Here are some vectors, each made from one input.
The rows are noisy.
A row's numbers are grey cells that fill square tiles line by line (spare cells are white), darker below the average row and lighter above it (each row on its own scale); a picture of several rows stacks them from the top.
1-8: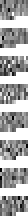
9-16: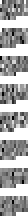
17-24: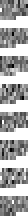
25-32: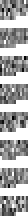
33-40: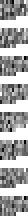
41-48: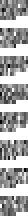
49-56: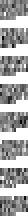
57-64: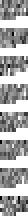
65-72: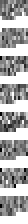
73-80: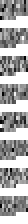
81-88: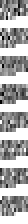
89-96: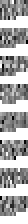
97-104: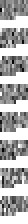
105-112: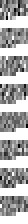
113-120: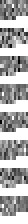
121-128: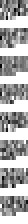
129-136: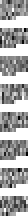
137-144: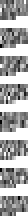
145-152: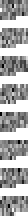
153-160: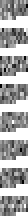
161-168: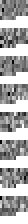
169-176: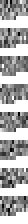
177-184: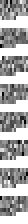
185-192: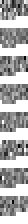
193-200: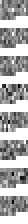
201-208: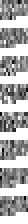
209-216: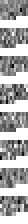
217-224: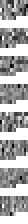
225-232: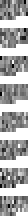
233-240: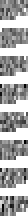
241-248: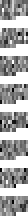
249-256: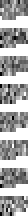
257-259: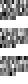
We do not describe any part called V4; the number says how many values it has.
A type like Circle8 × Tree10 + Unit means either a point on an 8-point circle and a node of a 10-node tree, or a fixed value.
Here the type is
Circle8 × Label5 × Label8 × V4 + Unit.
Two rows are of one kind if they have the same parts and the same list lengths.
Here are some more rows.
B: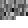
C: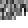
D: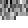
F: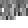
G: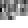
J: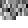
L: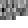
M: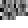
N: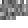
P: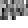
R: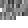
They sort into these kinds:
B, C, F, G, J, L, M, N, P, R
D

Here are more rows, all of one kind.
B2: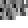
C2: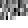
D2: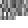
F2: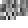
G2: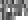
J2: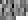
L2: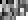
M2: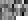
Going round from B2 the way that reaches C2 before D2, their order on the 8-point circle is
B2, G2, J2, L2, C2, M2, F2, D2.
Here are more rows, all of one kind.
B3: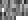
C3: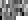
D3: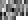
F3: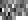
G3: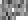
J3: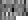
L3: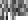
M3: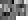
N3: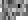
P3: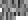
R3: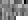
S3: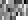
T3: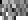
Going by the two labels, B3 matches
C3, D3, R3 and S3.
